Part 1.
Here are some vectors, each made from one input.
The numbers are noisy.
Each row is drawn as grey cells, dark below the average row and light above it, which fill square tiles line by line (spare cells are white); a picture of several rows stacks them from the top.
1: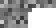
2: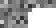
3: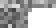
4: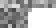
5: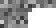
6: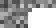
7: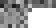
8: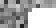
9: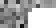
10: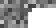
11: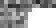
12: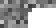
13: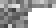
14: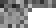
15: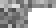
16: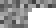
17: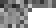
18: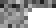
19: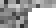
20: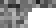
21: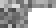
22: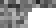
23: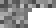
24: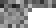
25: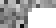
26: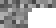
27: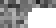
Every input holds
a point on a 6-point circle.
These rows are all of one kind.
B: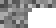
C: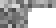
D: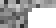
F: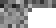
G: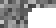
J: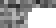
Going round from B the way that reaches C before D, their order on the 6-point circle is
B, F, J, G, C, D.
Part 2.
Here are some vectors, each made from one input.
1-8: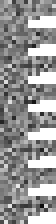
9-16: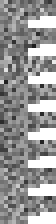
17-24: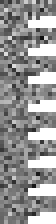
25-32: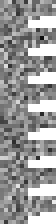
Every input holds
one of 5 labels.
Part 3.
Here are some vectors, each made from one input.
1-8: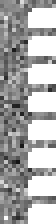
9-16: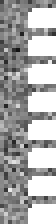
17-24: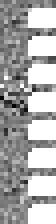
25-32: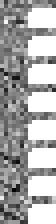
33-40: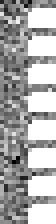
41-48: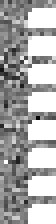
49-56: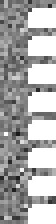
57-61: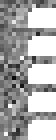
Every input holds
either a fixed value, or a point on each of two 3-point lines.
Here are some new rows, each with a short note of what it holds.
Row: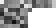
a fixed value
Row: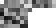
a fixed value
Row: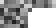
a fixed value
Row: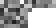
a fixed value
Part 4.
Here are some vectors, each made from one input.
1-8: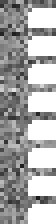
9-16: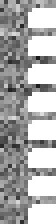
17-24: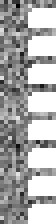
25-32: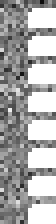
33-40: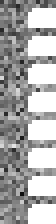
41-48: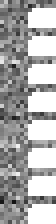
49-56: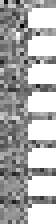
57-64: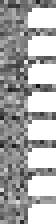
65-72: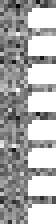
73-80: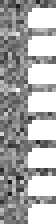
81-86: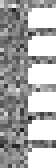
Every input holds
a point on a 6-point circle.
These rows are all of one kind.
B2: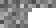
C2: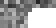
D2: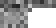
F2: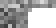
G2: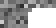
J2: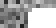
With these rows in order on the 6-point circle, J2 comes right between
B2 and F2.
